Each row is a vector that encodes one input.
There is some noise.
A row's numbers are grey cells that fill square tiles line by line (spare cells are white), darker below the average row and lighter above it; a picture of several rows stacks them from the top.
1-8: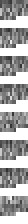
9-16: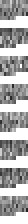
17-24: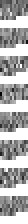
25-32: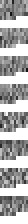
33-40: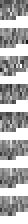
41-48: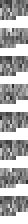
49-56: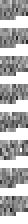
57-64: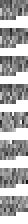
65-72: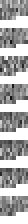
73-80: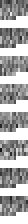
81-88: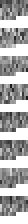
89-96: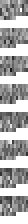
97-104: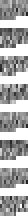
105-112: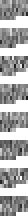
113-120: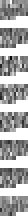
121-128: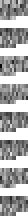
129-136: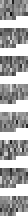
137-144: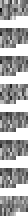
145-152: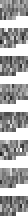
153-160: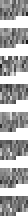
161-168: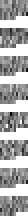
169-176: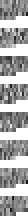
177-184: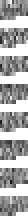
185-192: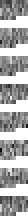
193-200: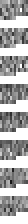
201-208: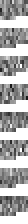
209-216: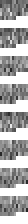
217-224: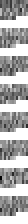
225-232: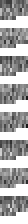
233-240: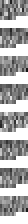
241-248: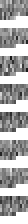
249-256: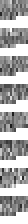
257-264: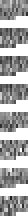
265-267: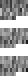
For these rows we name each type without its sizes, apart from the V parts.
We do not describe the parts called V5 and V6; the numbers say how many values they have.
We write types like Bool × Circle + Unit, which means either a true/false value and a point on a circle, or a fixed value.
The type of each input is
(Bool × Bool × Bool + V6) × V5 + Tree.
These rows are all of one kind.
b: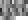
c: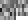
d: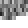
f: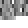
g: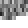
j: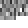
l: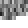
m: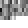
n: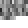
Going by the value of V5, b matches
f and n.
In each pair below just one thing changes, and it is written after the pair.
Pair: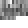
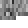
the value of V5
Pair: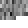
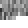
the value of V5
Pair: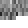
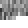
the value of V5
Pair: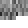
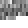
the value of V5
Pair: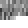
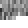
one of the three true/false values
